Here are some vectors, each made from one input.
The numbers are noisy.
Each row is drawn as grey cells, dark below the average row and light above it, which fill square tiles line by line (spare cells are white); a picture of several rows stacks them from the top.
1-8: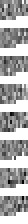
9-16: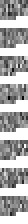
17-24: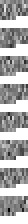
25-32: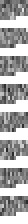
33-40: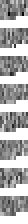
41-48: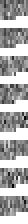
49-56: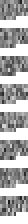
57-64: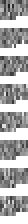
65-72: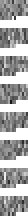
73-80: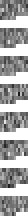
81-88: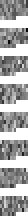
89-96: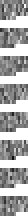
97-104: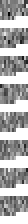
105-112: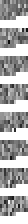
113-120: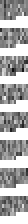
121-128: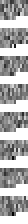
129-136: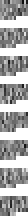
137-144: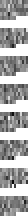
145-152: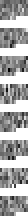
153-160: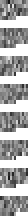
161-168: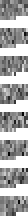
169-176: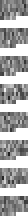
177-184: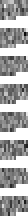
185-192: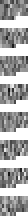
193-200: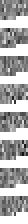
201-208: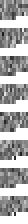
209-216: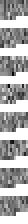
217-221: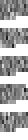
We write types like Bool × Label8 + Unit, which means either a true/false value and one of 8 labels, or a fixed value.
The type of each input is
Label9 × (Tree7 + Unit).
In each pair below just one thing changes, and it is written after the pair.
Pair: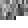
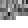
the node of the tree
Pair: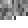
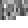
the label
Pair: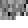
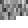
the label
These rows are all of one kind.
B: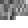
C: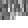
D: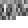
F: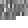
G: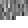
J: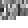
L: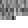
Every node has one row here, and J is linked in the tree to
D and G.
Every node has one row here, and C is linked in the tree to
L.
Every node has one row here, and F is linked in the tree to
B and G.
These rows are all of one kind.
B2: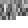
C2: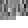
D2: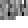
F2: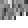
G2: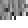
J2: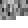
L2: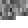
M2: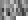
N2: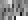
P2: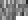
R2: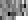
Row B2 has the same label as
J2 and M2.
